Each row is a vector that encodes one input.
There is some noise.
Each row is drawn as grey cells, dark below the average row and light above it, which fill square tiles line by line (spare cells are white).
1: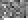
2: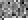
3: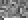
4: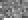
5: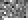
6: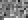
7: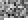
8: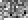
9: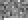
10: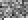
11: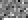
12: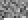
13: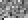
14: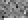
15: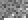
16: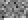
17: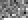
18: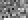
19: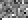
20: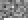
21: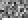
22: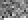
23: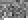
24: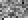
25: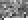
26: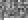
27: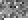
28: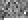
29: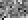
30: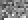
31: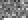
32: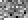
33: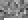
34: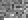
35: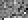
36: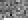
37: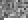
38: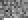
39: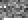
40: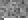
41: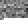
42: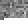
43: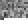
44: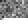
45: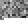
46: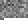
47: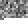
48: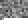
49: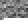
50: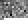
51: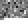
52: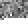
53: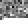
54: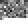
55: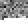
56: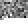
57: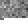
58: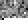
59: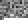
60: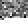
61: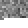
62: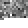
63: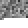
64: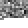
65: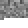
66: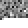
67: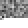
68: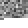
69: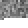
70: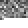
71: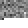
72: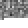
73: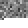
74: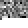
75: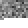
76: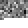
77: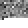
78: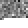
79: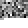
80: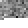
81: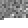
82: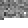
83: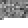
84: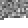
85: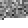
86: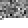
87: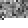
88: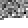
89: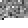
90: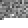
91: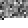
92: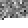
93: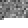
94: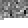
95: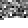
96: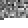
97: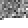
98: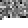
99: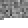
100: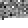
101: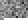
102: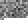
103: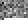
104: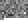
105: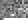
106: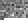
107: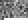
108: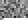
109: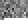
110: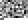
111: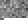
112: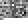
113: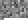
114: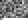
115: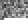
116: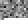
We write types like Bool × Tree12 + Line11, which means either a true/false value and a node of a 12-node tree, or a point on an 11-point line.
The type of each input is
Line4 × Line4 × Line4 × Line4 × Line5.
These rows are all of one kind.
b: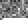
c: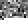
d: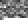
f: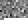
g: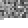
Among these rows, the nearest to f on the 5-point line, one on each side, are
c and g.
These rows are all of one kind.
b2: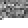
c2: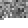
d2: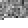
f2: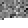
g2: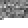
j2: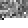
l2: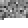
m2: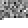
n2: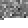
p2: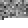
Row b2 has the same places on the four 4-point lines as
f2 and g2.
